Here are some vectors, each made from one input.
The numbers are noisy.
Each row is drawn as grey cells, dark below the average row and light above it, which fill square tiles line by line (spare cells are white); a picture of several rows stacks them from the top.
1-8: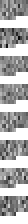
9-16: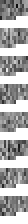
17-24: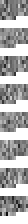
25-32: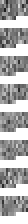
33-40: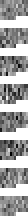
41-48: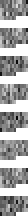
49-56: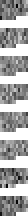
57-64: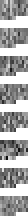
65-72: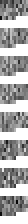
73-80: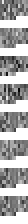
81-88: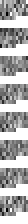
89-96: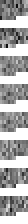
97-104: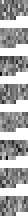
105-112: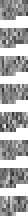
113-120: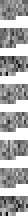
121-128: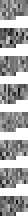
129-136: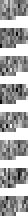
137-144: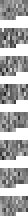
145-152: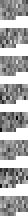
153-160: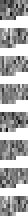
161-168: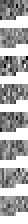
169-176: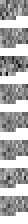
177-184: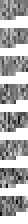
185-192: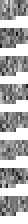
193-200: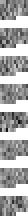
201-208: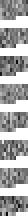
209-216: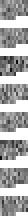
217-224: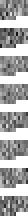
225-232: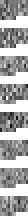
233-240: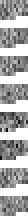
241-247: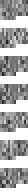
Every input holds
a point on a 12-point line.
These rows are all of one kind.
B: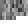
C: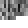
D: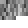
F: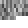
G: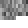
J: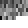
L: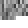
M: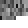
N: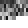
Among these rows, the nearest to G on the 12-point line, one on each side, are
C and L.
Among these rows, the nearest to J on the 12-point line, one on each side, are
M and N.
